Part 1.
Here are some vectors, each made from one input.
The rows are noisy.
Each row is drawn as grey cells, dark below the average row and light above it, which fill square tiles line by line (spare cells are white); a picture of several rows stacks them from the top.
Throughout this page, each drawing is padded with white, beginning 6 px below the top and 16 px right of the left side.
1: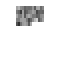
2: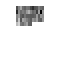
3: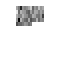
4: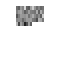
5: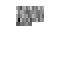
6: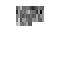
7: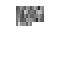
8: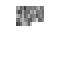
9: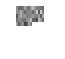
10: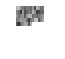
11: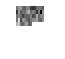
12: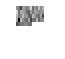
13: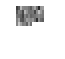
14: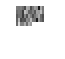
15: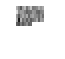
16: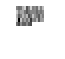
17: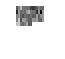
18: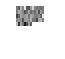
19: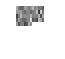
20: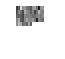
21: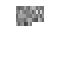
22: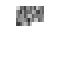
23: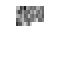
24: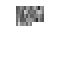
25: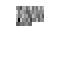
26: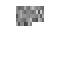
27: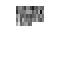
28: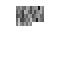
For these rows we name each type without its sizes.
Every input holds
a point on a circle.
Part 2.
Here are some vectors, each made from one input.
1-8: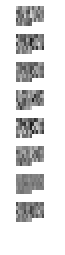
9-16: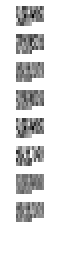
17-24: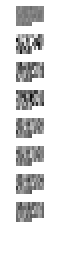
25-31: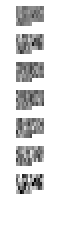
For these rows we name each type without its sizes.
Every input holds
a point on a line.
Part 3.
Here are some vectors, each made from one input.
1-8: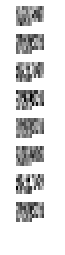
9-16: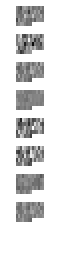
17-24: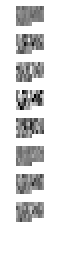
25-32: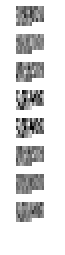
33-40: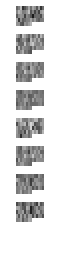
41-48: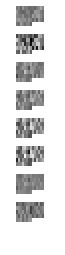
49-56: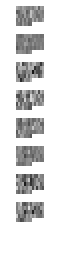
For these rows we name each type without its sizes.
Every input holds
a point on a line.
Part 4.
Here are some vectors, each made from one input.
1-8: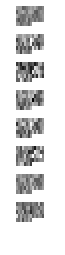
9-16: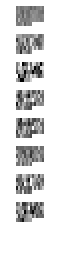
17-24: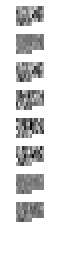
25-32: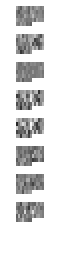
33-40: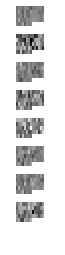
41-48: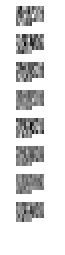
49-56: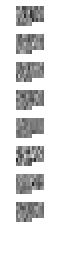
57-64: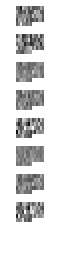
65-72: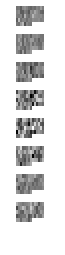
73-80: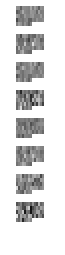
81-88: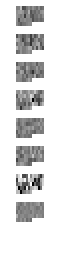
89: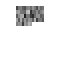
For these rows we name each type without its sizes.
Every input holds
either a point on a circle, or a fixed value.
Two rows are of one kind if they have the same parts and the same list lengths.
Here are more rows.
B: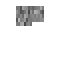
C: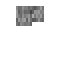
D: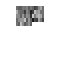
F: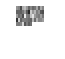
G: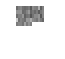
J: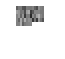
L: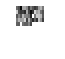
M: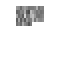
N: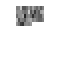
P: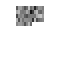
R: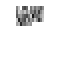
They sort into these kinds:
B, C, D, F, G, J, L, M, N
P, R

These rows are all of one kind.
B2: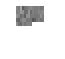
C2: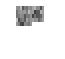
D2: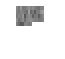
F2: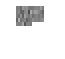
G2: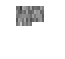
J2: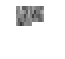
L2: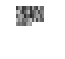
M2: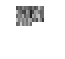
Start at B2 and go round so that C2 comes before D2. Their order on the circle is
B2, G2, F2, L2, M2, C2, D2, J2.
